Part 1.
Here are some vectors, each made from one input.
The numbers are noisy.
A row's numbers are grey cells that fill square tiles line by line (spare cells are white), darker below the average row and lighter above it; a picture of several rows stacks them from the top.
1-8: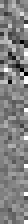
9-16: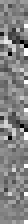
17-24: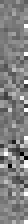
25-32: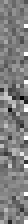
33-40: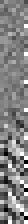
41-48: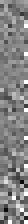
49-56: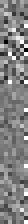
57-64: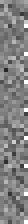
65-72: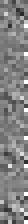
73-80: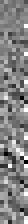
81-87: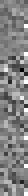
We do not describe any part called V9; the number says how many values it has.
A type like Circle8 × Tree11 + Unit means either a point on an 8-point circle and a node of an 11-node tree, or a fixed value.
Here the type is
Bool × V9 + Line4.
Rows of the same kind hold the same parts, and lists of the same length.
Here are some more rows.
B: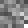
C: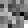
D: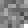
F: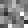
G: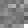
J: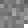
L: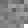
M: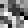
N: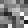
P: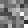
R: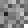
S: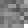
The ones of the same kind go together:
B, D, F, G, J, L, N, P, S
C, M, R

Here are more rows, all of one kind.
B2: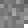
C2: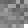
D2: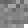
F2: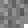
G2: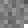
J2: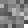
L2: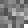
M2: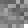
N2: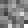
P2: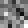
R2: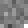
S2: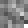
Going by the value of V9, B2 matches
C2, D2 and M2.
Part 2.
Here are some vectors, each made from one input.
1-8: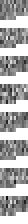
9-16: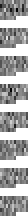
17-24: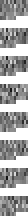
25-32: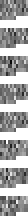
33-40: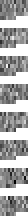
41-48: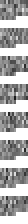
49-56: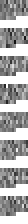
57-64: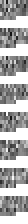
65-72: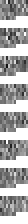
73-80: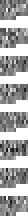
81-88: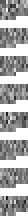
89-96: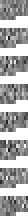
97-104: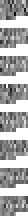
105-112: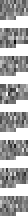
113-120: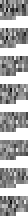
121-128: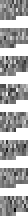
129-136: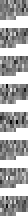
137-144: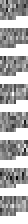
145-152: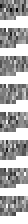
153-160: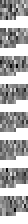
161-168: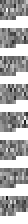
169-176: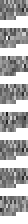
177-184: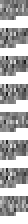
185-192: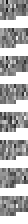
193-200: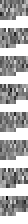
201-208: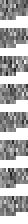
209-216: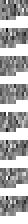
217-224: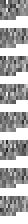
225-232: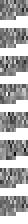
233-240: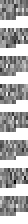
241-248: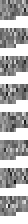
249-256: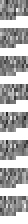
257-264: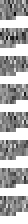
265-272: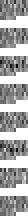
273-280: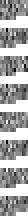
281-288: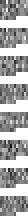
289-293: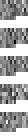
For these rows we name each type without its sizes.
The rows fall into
4 kinds.
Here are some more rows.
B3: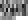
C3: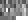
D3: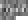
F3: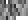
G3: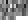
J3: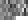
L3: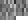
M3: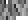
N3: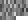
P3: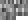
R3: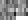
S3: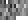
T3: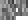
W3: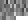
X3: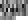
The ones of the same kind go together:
B3, X3
C3, D3, P3, R3, T3
F3, J3, M3, S3
G3, L3, N3, W3

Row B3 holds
a true/false value.
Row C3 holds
a point on a circle, a node of a tree and a true/false value.
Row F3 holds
a node of a tree and a true/false value.
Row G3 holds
a point on a circle and a true/false value.
